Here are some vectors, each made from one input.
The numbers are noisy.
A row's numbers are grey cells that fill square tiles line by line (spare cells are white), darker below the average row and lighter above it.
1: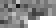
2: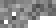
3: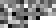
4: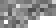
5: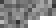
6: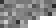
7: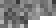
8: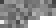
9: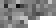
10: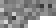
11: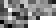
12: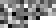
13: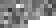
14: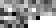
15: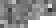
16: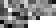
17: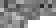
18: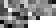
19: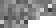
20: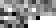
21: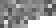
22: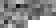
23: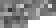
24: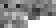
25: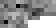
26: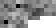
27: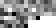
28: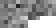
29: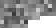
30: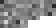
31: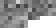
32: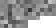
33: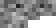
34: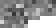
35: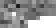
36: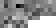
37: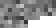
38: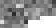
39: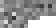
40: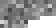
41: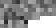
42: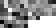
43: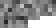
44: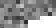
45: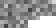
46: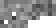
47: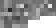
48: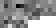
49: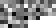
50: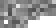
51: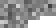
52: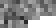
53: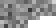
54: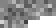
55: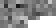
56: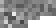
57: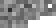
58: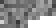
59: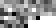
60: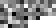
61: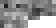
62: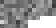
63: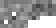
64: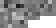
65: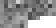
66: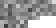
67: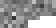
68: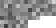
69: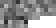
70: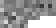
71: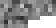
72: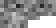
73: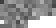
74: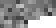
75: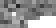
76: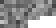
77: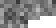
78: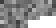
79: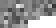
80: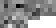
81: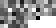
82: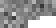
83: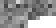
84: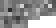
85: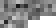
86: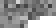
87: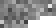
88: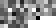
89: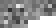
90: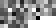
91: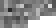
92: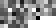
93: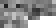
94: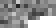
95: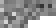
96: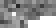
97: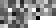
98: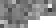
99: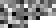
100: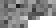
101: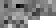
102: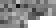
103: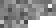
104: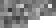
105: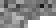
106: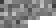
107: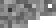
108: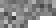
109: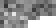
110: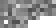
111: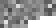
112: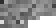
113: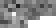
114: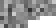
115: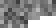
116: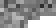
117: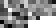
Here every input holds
either one of 4 labels, or one of 5 labels and a point on a 9-point line.
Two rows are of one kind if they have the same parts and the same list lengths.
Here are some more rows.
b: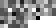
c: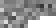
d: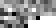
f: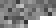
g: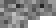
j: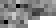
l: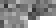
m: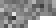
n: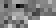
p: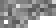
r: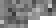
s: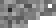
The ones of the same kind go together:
b, d
c, f, g, j, l, m, n, p, r, s

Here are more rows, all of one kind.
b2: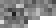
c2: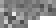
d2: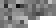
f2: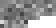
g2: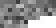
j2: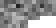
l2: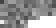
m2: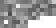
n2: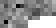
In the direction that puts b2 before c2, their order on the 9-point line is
g2, b2, f2, l2, m2, c2, j2, d2, n2.
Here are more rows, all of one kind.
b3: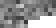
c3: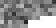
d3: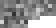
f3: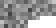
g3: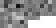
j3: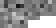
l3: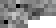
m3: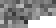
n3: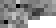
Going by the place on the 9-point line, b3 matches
c3 and m3.
